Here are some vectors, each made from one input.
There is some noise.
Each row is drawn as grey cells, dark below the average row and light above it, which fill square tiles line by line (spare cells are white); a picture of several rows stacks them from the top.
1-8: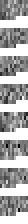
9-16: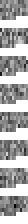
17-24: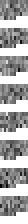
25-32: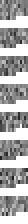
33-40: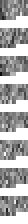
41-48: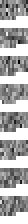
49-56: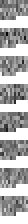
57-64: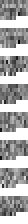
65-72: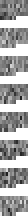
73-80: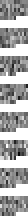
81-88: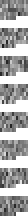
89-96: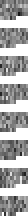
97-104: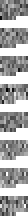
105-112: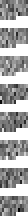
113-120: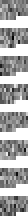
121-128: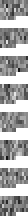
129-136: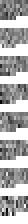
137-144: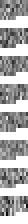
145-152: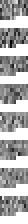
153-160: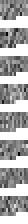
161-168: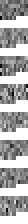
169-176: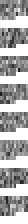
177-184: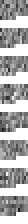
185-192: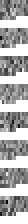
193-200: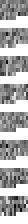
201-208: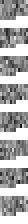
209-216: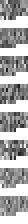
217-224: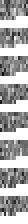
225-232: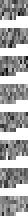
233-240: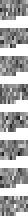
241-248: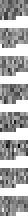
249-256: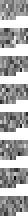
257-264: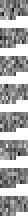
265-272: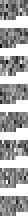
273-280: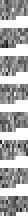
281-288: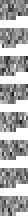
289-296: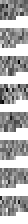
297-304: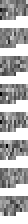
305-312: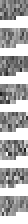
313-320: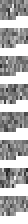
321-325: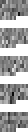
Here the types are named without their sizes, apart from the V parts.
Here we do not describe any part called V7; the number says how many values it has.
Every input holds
a value of V7, together with either a point on a circle, or a point on a line.
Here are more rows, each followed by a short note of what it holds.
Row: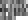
a point on a line and a value of V7
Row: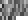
a point on a circle and a value of V7
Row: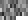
a point on a line and a value of V7
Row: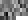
a point on a line and a value of V7
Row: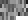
a point on a line and a value of V7
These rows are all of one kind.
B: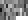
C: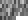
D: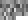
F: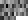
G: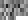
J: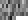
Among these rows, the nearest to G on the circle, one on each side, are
F and J.
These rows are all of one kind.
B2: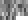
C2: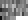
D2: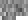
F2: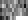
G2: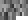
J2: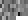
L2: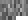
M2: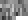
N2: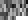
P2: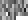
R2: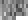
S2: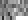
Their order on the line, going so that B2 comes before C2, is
N2, S2, L2, M2, D2, R2, P2, B2, G2, C2, J2, F2.
